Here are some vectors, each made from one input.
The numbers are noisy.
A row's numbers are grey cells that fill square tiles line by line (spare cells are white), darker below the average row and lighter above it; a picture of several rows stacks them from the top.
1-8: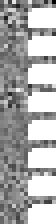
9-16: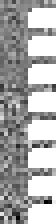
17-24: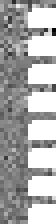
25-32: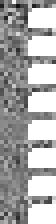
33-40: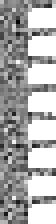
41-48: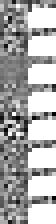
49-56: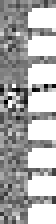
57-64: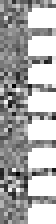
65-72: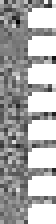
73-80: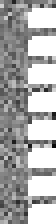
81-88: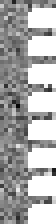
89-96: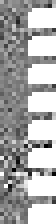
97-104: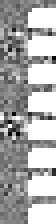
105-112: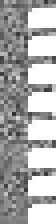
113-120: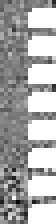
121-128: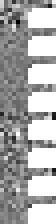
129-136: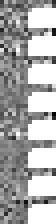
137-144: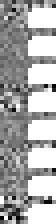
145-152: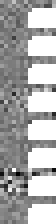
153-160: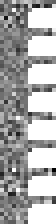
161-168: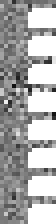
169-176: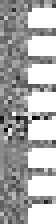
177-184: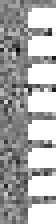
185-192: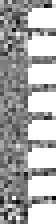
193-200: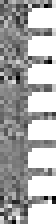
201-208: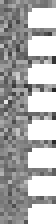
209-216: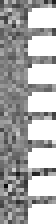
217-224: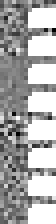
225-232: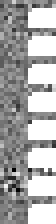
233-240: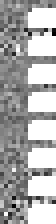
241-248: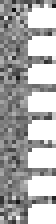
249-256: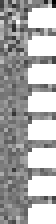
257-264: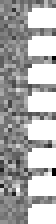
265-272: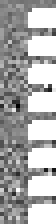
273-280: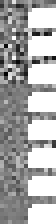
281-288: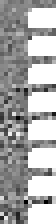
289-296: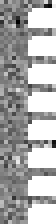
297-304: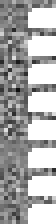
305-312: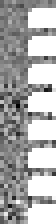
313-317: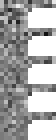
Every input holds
a list of up to two points on a 17-point line.
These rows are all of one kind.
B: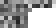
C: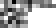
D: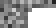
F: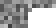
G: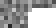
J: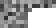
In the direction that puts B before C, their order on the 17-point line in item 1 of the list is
F, B, C, J, D, G.
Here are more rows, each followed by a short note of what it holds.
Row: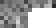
a list of two items
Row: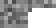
a list of two items
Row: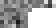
a list of one item
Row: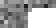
the empty list
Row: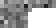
the empty list
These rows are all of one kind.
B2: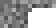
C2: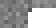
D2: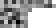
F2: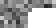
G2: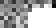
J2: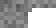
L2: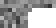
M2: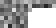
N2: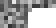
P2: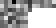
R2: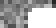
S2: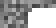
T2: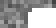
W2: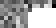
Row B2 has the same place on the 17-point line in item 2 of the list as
L2, M2 and N2.
